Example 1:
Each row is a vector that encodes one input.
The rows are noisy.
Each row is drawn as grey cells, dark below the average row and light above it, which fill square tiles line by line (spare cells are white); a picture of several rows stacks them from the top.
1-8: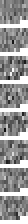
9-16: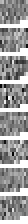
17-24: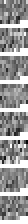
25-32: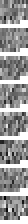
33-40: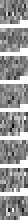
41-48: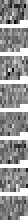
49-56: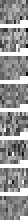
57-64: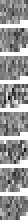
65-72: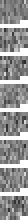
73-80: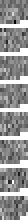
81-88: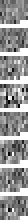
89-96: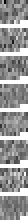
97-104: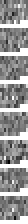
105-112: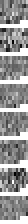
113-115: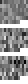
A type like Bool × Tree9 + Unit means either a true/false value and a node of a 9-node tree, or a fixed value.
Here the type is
Bool × Circle6 × Line10.
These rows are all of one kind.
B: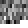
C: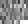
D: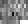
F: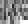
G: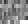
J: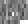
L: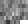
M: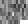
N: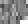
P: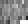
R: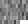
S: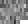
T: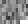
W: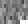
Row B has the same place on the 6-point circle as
R, S and W.
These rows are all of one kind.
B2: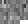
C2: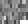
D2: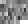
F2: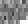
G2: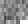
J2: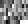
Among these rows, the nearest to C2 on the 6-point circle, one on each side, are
D2 and J2.
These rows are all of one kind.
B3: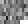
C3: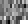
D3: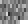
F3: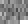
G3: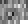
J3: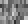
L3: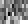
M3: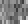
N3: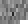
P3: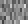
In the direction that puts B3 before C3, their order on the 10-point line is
M3, B3, L3, G3, F3, C3, P3, J3, D3, N3.
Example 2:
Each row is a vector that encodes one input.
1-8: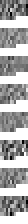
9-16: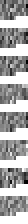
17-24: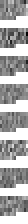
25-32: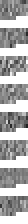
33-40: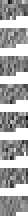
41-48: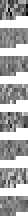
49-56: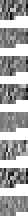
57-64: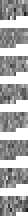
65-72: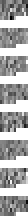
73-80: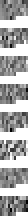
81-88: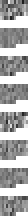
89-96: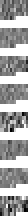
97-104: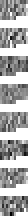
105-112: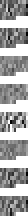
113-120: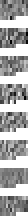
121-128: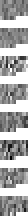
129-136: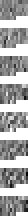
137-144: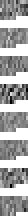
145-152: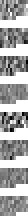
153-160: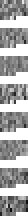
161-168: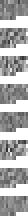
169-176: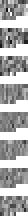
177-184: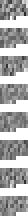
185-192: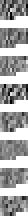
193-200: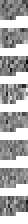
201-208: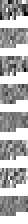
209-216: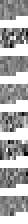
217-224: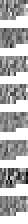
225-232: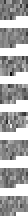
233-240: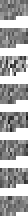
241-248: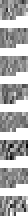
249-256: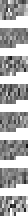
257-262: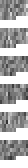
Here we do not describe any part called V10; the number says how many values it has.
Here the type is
(Bool × Bool × Bool + Circle8) × V10.
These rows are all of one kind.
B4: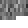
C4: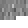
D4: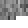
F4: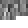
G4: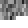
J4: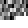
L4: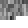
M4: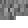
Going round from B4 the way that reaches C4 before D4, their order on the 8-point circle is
B4, G4, L4, F4, J4, M4, C4, D4.
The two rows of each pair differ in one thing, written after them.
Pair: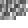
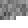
one of the three true/false values
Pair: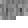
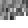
one of the three true/false values
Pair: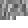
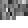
one of the three true/false values
